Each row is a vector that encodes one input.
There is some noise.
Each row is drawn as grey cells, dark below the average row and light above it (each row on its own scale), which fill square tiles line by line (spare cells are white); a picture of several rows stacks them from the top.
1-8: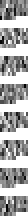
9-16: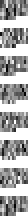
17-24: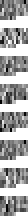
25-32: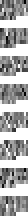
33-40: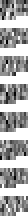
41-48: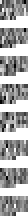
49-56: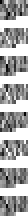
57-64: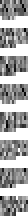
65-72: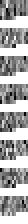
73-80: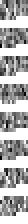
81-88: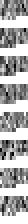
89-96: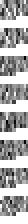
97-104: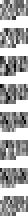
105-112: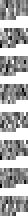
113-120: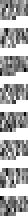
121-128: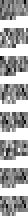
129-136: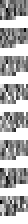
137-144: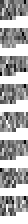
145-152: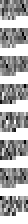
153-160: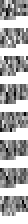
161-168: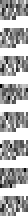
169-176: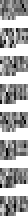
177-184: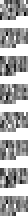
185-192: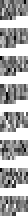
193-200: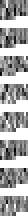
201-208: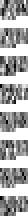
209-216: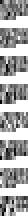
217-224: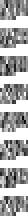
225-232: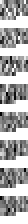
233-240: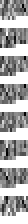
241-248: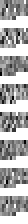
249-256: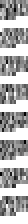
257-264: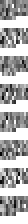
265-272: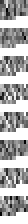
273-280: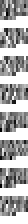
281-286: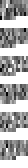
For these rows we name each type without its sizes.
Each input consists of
a label and a true/false value.
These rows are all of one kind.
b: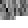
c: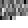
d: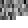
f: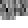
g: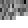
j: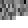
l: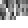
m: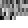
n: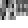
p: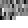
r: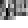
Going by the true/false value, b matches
f and r.
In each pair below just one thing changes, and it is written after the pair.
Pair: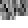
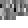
the label
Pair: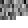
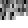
the label
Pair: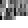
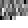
the true/false value
